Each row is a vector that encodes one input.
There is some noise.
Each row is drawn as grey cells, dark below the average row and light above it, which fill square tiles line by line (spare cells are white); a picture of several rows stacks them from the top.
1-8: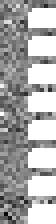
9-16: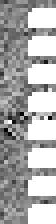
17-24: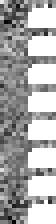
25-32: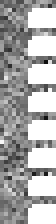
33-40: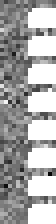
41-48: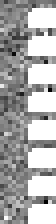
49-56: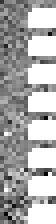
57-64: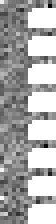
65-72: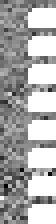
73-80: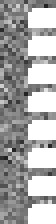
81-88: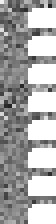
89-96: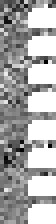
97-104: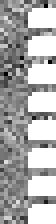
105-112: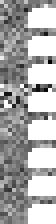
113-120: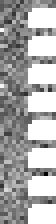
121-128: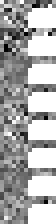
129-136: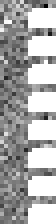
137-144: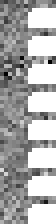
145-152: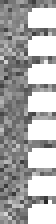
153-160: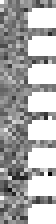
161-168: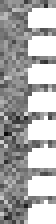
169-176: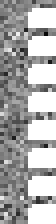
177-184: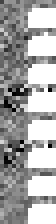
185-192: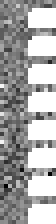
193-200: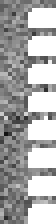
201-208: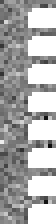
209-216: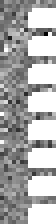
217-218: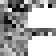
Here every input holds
a point on a 6-point line, together with either a fixed value, or a node of a 10-node tree.
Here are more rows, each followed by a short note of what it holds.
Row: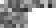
a point on a 6-point line
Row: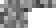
a point on a 6-point line
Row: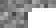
a point on a 6-point line and a node of a 10-node tree
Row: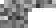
a point on a 6-point line
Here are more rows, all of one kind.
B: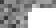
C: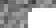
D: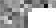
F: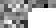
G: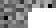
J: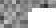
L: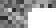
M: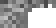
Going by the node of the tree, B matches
C and D.
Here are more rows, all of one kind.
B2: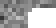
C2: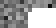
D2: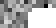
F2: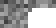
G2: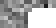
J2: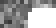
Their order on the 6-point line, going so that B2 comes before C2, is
F2, J2, G2, D2, B2, C2.
